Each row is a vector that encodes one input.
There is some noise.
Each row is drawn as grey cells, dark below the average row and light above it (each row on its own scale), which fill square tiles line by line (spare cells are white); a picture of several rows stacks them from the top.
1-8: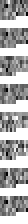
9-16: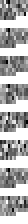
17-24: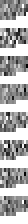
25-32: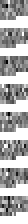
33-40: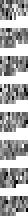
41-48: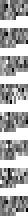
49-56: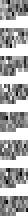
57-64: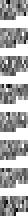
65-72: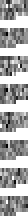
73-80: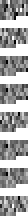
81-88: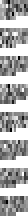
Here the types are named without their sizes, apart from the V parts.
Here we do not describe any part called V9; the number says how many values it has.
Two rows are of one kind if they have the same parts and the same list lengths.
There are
2 kinds of row.
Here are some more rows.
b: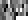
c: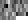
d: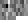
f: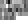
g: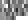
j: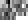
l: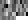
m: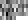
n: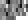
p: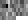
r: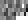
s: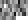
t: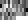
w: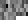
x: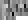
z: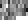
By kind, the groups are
b, c, d, l, p, w
f, g, j, m, n, r, s, t, x, z

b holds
a node of a tree.
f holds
four true/false values and a value of V9.
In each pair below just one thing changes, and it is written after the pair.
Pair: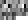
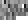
one of the four true/false values
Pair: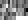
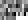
the value of V9
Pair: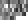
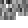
the value of V9
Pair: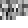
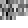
one of the four true/false values
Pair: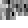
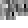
one of the four true/false values
